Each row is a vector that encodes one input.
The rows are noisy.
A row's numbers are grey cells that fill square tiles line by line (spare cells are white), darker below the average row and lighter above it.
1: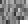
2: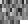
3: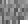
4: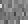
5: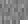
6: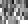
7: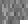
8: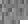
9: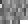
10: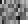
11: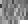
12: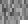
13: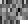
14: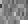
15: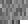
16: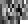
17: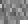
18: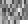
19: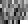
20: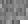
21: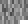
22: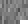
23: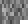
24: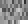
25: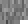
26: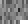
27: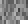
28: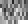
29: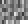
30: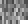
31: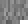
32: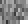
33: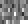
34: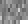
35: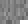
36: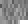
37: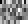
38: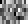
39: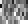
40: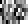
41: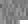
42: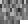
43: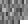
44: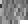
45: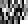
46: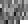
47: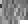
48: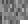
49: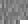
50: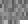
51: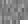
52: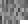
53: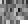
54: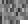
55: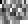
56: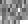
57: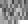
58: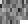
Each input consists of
a list of up to two points on a 5-point line.
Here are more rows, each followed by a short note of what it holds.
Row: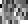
a list of one item
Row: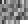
the empty list
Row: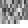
a list of one item
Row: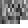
the empty list
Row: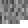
a list of two items
